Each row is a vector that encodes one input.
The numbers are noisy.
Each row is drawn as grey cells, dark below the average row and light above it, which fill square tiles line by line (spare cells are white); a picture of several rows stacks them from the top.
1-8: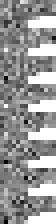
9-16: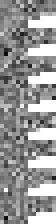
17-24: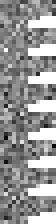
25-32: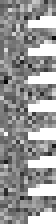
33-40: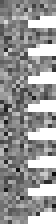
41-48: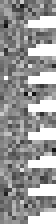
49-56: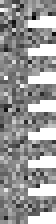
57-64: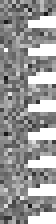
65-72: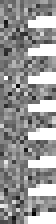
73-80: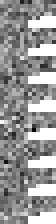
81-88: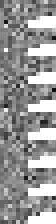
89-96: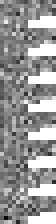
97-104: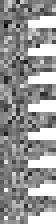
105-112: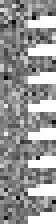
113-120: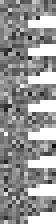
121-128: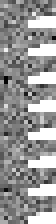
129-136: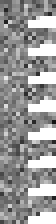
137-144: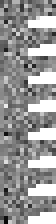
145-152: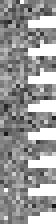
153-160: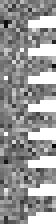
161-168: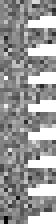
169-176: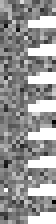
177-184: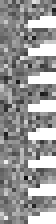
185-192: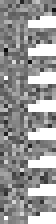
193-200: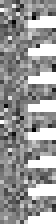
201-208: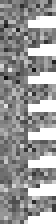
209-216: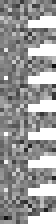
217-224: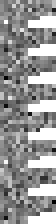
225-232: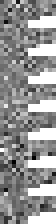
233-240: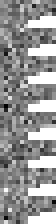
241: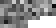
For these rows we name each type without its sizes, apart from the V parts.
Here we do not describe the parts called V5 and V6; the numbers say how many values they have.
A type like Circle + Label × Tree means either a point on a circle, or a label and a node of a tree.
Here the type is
(Bool × Bool × Bool + V5) × V6 + List(Line).
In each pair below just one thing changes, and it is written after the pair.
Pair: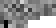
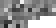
the place on the line in item 1 of the list
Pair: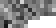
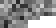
the place on the line in item 2 of the list
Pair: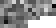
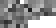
the place on the line in item 1 of the list
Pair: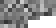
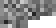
the place on the line in item 2 of the list
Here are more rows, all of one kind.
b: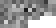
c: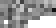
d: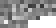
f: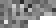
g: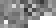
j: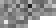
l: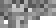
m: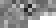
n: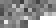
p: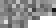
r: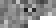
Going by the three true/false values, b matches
g and m.
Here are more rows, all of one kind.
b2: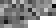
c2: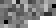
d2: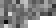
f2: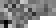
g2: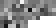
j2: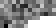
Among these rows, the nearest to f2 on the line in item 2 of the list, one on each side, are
d2 and g2.
